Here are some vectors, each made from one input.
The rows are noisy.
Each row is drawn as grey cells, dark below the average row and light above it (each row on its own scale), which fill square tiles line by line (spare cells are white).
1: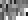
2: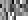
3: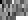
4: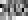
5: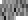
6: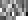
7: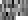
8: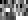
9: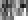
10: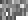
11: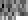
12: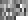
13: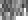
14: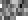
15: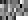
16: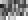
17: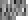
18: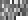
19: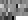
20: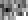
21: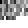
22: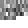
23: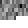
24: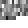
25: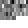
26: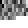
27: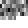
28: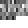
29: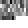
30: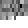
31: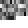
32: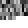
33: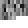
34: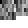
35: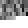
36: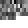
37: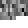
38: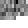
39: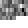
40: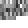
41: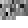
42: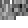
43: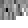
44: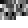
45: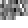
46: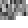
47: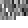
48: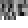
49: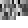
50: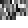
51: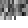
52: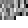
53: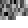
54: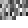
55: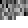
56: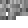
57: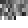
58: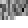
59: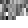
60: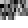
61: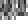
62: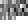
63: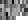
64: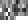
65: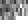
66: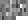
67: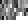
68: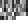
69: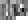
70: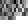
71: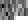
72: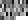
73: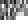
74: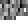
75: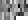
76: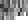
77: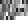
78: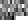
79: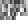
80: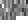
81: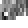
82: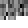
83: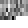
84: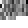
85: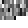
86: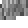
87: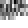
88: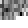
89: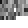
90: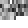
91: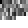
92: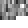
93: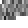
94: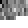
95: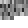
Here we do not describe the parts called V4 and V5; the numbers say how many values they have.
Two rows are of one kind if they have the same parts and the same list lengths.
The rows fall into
2 kinds.
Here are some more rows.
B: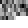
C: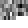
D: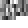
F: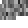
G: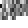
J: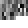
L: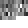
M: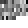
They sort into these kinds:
B, D, J
C, F, G, L, M

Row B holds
a point on each of two 3-point lines, a value of V4 and a value of V5.
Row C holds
a point on a 6-point circle, a point on each of two 3-point lines, a true/false value and a value of V5.
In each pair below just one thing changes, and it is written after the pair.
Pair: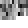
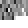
the true/false value
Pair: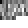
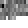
the value of V5
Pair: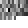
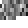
the place on the 6-point circle
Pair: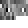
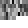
the true/false value
